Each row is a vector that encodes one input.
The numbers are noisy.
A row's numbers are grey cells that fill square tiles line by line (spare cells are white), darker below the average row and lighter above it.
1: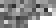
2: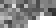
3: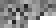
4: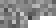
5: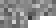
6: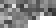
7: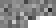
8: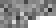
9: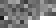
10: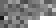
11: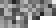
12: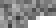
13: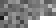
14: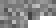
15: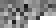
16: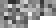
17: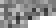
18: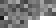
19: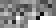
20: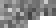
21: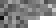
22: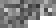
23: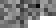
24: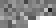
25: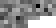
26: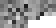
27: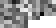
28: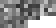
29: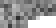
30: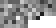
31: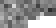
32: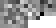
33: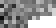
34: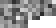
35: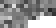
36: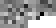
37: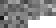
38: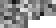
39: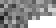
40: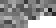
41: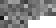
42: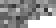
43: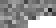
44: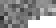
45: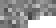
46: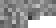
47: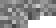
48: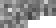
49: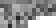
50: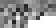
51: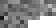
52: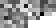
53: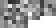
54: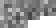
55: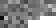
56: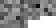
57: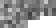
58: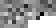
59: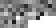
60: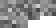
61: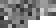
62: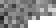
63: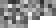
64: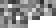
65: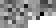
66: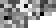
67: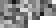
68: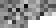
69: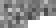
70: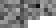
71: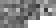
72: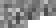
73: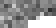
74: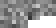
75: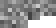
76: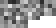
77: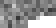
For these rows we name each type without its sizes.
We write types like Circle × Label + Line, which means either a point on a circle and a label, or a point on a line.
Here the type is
Bool × Bool × Bool + Line.
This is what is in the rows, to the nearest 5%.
About 30% of them hold a point on a line. The rest hold three true/false values.
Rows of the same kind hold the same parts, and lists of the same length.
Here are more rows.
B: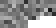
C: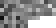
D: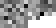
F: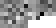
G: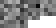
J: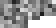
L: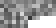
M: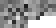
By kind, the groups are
B, C, G, L
D, F, J, M

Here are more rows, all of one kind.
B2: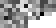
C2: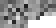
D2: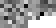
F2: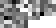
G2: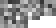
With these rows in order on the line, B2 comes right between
D2 and G2.
